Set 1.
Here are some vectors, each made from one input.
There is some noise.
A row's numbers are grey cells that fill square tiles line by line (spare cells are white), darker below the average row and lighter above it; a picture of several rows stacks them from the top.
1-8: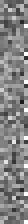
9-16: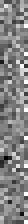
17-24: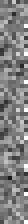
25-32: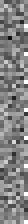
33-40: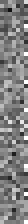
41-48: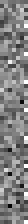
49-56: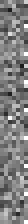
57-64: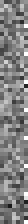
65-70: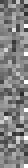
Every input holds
a point on an 8-point circle.
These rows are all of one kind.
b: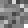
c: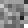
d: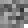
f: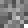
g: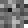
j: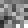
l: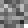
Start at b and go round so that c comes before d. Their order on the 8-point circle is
b, c, d, g, f, j, l.
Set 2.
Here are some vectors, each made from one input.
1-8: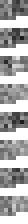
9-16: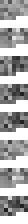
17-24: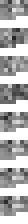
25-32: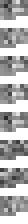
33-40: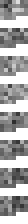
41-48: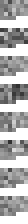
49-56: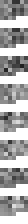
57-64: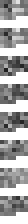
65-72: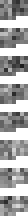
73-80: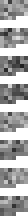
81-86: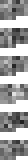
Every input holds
a point on an 8-point line.
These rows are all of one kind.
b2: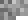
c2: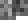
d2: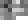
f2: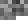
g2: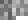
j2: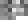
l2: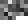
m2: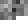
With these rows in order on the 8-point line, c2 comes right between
f2 and l2.
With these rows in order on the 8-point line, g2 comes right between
b2 and j2.
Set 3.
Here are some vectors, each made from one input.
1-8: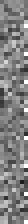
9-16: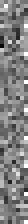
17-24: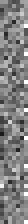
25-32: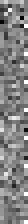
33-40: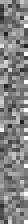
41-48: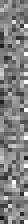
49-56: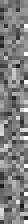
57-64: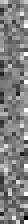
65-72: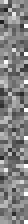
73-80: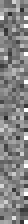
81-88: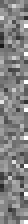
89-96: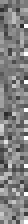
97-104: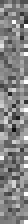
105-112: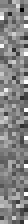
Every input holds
a node of a 10-node tree.
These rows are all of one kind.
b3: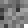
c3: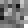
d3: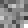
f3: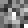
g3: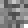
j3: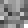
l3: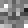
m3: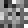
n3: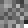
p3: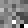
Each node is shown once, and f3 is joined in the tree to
b3.
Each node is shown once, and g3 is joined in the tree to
j3, m3 and n3.
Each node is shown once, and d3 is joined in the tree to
j3.
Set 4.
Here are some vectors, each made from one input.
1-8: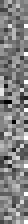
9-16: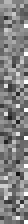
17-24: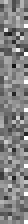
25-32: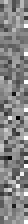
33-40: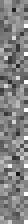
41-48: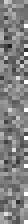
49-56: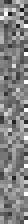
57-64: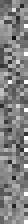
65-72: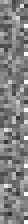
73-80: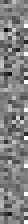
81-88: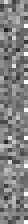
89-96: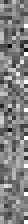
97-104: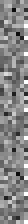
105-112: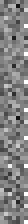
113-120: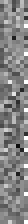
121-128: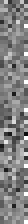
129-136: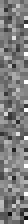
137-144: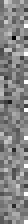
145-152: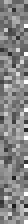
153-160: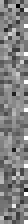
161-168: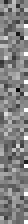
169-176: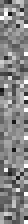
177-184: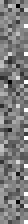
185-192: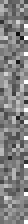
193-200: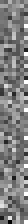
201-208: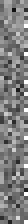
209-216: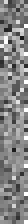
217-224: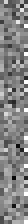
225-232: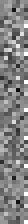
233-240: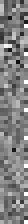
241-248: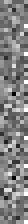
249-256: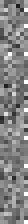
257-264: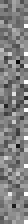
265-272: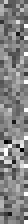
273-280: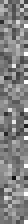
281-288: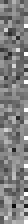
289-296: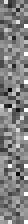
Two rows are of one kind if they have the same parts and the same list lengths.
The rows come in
2 kinds.
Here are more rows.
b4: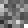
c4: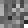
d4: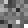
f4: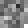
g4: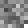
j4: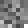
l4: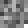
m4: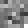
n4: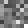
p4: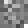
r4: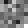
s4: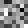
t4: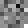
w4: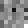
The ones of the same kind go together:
b4, c4, d4, f4, g4, j4, l4, m4, n4, p4, r4, t4, w4
s4

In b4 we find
a node of a 13-node tree.
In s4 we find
a fixed value.
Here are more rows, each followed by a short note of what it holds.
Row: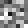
a fixed value
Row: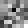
a node of a 13-node tree
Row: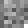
a node of a 13-node tree
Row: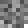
a node of a 13-node tree
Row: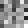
a node of a 13-node tree
